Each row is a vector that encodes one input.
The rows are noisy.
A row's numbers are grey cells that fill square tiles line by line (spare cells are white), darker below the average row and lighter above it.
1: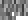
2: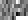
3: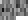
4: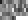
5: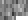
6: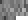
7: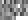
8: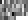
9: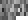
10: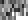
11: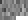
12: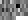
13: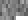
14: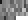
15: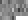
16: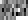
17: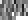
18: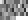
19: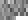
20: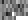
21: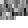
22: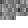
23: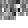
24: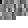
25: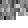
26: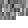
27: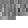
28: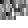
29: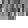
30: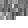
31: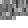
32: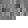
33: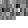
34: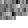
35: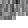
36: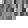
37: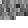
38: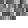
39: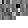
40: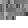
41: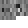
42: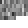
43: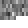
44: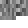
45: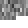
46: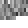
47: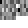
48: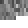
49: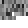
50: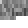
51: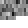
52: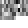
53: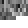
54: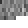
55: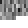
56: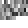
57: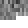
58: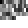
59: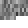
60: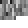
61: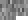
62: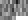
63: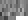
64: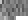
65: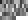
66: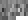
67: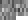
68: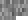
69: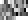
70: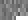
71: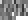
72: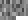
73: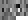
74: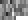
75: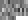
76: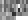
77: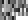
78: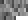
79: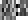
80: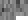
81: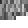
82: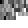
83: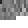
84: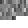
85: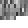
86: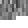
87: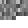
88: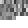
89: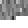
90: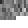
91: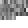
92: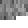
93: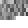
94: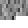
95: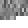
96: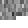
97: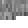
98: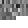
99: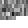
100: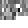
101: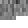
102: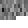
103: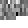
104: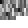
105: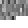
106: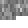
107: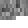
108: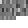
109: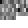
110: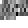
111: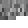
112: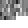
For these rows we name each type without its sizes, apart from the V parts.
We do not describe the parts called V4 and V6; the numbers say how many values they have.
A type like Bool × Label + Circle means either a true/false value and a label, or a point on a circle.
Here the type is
Bool × (Line + V6) + V4.
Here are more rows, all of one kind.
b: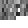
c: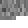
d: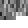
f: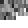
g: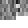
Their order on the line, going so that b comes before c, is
d, b, f, c, g.
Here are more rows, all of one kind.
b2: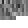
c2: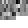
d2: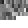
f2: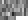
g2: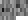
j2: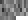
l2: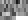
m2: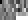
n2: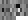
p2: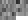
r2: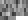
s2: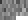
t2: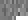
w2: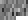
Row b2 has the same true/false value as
d2, t2 and w2.
